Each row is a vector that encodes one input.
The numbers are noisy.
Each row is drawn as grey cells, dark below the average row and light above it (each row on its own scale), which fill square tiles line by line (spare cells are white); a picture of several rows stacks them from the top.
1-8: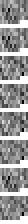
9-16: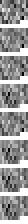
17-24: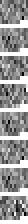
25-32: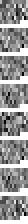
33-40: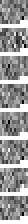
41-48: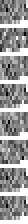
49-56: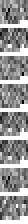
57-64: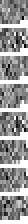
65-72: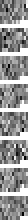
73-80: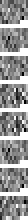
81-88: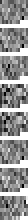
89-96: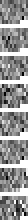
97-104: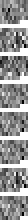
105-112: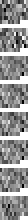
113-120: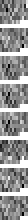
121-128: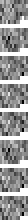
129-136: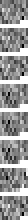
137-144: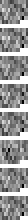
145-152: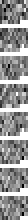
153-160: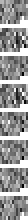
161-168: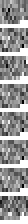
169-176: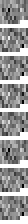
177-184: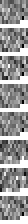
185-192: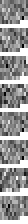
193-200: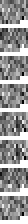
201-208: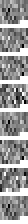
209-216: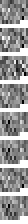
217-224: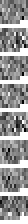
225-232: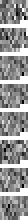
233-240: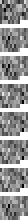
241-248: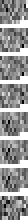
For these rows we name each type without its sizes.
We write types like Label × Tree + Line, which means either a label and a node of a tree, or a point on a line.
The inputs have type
Label.
